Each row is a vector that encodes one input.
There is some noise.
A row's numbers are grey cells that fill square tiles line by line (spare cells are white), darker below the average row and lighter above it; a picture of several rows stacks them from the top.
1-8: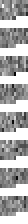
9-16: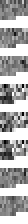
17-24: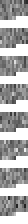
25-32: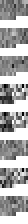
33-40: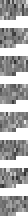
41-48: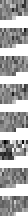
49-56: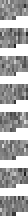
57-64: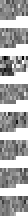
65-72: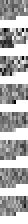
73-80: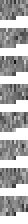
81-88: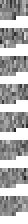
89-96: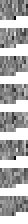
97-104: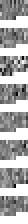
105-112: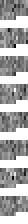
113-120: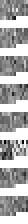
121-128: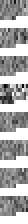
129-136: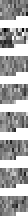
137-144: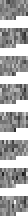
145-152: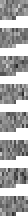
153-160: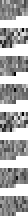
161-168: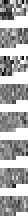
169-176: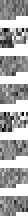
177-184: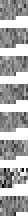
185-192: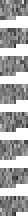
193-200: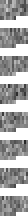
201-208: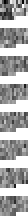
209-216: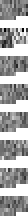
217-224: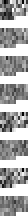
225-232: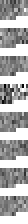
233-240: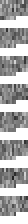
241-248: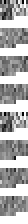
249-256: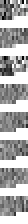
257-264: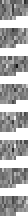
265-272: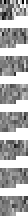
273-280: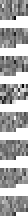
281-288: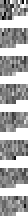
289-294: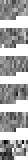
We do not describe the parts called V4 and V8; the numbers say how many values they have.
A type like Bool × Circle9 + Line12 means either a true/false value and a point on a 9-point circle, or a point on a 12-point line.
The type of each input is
(Line5 × Line6 + V8) × Tree9 × Tree9 + V4.
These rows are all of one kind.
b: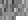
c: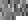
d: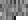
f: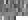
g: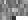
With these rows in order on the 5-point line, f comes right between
c and d.
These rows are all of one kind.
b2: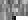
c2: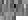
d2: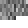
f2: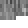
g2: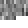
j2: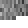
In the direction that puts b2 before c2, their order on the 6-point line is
j2, f2, d2, b2, c2, g2.
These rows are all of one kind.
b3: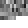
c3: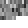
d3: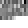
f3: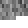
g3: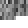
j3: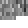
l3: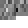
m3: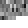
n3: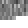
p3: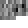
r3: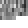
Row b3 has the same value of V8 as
c3 and m3.
